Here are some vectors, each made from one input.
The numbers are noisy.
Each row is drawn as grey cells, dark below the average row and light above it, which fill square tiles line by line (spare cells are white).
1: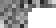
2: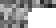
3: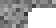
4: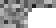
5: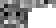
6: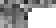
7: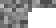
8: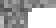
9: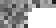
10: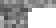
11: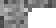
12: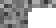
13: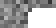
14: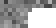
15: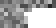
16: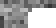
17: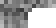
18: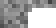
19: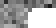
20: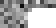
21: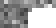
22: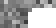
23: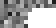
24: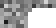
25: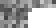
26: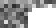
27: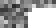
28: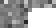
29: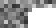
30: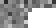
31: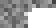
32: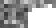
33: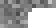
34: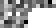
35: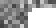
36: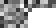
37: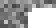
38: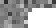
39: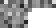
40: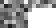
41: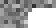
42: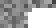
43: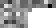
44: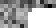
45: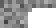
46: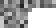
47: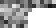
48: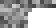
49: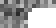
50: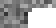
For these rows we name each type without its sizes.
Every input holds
three true/false values.
